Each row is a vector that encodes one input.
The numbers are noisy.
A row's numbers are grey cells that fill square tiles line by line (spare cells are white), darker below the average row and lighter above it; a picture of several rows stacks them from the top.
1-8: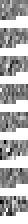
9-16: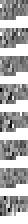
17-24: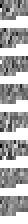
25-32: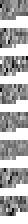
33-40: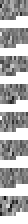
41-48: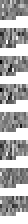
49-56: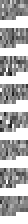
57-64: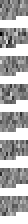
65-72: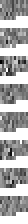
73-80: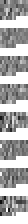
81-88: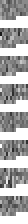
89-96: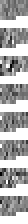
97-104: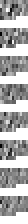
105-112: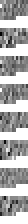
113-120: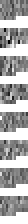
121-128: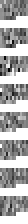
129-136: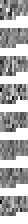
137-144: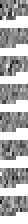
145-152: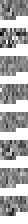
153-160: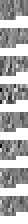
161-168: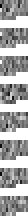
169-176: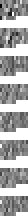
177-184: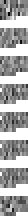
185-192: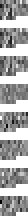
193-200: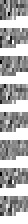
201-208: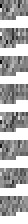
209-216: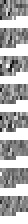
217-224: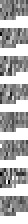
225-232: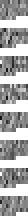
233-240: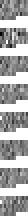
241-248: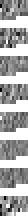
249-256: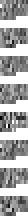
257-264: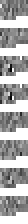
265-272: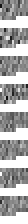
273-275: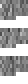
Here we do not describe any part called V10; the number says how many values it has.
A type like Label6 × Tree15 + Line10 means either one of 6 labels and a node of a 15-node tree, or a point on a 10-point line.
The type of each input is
Line7 × List2(V10) + Line11.
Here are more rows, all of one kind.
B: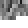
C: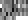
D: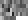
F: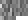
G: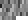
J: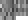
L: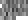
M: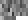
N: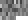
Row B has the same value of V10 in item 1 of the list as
G, L and M.
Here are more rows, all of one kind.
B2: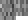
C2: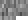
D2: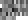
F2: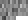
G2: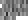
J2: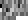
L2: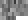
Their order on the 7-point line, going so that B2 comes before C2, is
D2, B2, G2, L2, C2, J2, F2.
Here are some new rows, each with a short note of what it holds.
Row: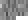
a point on a 7-point line, together with a list of two items
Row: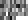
a point on an 11-point line
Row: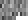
a point on a 7-point line, together with the empty list
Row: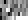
a point on an 11-point line
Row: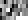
a point on an 11-point line
